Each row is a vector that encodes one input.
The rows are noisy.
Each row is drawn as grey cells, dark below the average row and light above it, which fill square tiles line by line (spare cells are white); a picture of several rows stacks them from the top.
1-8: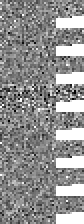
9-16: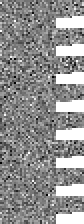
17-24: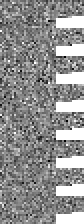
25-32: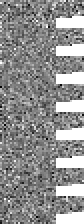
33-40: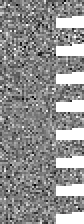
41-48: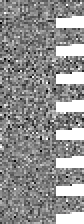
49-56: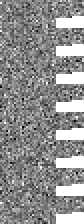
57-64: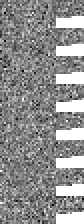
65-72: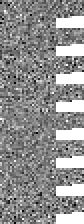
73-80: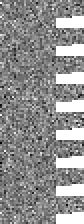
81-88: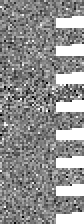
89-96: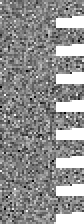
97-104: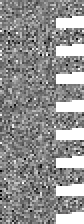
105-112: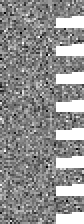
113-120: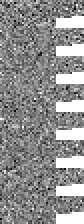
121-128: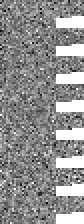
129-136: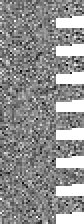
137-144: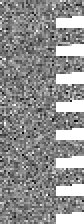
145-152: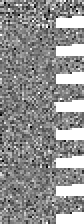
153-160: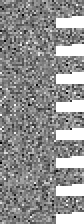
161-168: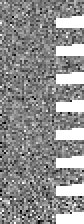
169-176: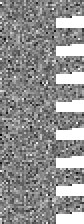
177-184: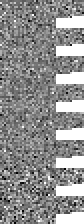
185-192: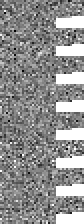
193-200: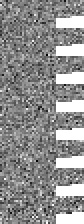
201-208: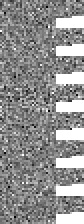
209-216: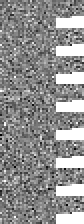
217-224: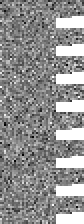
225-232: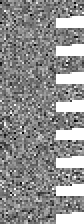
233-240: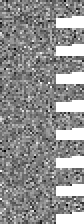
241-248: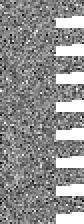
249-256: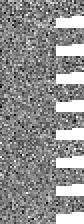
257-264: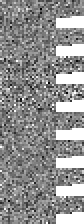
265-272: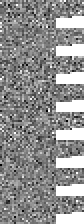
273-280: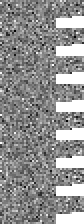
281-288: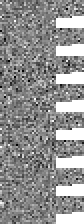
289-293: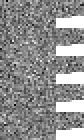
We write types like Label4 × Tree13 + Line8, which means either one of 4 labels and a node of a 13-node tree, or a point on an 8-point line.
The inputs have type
Label12 × (Label12 × Label12 × Label12 + Unit) × Line5.
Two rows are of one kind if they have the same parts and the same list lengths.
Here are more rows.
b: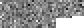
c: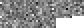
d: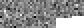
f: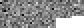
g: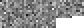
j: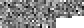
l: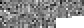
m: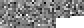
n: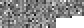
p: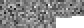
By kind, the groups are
b, c, g, j, n
d, f, l, m, p

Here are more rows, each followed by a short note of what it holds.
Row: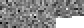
four labels (each one of 12) and a point on a 5-point line
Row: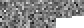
four labels (each one of 12) and a point on a 5-point line
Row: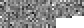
one of 12 labels and a point on a 5-point line
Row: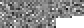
one of 12 labels and a point on a 5-point line
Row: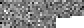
four labels (each one of 12) and a point on a 5-point line
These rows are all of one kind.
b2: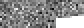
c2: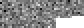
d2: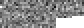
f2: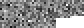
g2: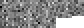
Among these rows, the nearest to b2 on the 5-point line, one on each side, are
c2 and f2.
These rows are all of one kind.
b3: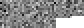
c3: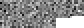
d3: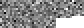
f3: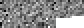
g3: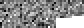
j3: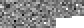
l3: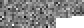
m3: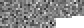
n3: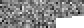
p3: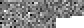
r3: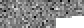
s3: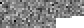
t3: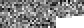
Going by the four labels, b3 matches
c3, f3 and g3.
